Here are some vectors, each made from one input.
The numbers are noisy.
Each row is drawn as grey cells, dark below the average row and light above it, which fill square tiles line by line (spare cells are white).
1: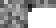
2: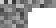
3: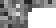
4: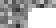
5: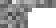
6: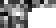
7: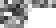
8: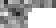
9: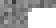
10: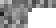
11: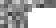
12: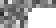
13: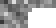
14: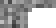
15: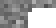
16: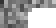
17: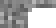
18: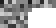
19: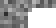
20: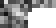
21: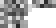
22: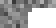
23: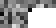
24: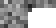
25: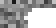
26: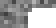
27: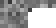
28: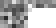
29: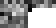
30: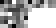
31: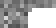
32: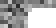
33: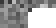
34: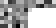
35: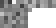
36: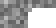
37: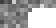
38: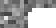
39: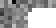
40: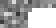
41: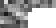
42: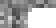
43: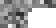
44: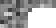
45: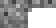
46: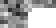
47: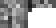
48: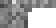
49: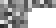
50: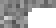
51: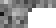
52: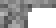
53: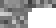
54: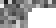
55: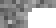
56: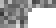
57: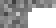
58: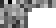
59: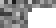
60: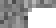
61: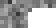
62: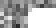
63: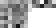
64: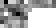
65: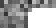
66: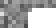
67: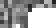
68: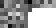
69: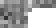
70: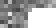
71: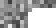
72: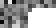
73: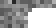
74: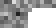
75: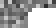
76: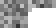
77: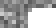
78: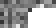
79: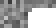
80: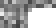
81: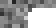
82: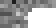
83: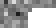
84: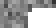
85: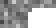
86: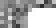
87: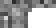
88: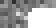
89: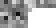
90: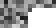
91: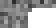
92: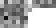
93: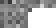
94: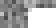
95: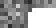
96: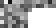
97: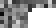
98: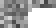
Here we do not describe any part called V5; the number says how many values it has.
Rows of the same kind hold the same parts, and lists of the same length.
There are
2 kinds of row.
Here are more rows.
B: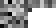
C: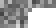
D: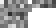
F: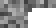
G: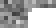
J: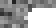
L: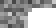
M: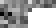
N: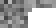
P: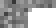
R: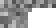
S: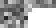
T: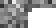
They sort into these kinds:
B, D, R, T
C, F, G, J, L, M, N, P, S

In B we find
a point on a 6-point line and a node of a 7-node tree.
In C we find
a node of a 7-node tree and a value of V5.
